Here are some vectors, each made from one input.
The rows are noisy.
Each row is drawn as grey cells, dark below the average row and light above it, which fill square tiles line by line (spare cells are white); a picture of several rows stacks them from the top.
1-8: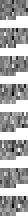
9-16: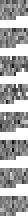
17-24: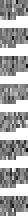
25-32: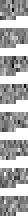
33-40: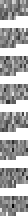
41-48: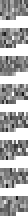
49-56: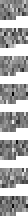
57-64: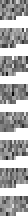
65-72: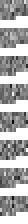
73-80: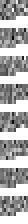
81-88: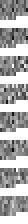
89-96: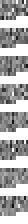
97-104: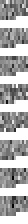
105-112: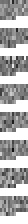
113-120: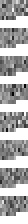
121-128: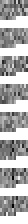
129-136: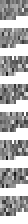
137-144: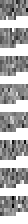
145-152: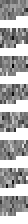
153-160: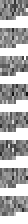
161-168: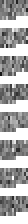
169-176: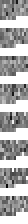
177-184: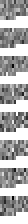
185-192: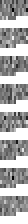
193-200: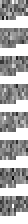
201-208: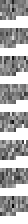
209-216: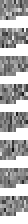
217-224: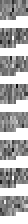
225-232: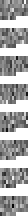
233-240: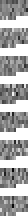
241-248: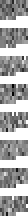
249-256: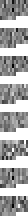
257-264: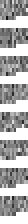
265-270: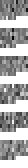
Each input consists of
a point on a 13-point line, together with either a point on a 10-point line, or a point on a 13-point line.
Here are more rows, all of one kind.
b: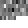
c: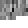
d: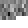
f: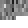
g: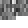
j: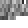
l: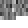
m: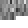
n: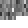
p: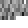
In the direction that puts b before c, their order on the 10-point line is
b, f, j, p, d, c, m, n, l, g.
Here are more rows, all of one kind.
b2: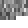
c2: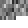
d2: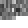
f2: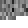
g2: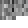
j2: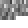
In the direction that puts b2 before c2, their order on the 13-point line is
j2, d2, b2, g2, c2, f2.
